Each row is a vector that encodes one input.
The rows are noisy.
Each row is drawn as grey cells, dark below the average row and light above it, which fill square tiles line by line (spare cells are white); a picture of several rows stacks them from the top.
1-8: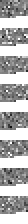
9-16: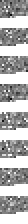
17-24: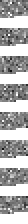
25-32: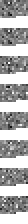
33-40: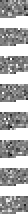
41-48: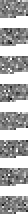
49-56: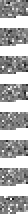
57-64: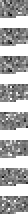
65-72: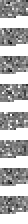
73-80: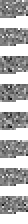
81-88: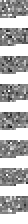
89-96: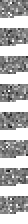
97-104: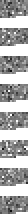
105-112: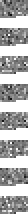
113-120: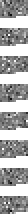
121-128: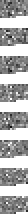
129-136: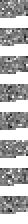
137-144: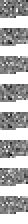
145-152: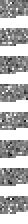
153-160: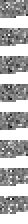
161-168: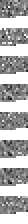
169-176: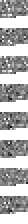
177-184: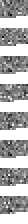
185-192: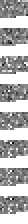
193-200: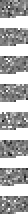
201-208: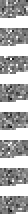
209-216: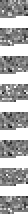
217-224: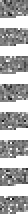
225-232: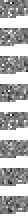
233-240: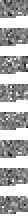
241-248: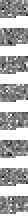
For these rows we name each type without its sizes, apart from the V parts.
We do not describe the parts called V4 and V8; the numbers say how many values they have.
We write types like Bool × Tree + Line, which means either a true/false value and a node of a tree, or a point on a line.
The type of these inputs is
Bool × V4 + Line × V8.
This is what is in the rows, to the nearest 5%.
About 60% of them hold a point on a line and a value of V8. The rest hold a true/false value and a value of V4.
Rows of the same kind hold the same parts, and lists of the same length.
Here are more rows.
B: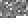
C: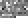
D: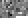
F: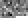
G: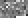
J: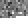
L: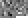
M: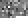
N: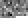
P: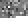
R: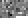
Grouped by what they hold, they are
B, C, G
D, F, J, L, M, N, P, R

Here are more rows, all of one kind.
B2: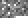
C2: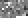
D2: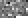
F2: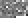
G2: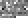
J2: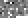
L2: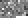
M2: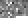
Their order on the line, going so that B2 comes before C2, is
B2, L2, C2, M2, G2, F2, D2, J2.
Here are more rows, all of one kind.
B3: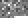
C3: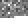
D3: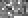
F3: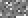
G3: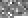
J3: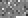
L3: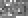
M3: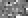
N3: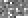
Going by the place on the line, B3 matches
C3, J3 and L3.
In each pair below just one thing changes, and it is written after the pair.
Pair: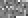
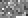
the place on the line
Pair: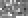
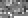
the value of V8
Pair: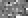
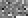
the value of V8
